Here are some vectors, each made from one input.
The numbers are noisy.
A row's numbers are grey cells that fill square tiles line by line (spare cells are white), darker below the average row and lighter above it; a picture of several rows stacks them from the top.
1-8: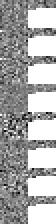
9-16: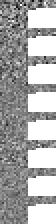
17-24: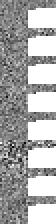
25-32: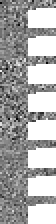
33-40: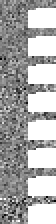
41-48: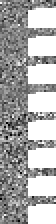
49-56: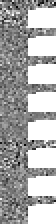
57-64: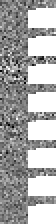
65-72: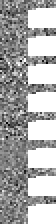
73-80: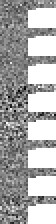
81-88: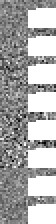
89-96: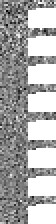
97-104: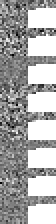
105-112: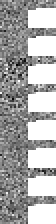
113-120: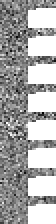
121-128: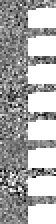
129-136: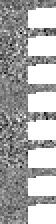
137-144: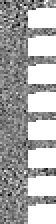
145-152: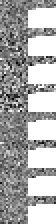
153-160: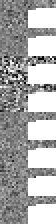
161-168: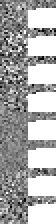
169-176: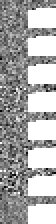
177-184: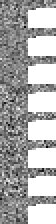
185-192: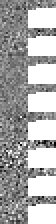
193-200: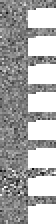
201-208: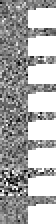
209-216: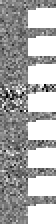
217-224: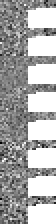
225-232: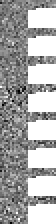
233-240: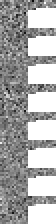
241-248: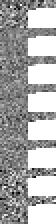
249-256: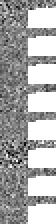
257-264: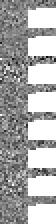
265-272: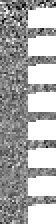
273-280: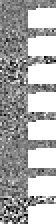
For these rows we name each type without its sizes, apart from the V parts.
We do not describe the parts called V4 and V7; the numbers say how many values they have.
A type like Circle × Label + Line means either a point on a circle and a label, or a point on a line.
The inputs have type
(Bool × Bool × Bool + V4) × V7 + List(Circle).
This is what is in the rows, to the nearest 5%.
About 40% of them hold a value of V7, together with either three true/false values, or a value of V4. The rest are lists of points on a circle.
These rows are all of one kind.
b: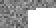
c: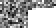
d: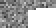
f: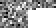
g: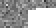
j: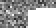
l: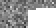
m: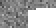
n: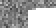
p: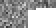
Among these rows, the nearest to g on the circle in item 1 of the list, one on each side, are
f and p.
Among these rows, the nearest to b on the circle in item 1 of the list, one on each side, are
c and d.
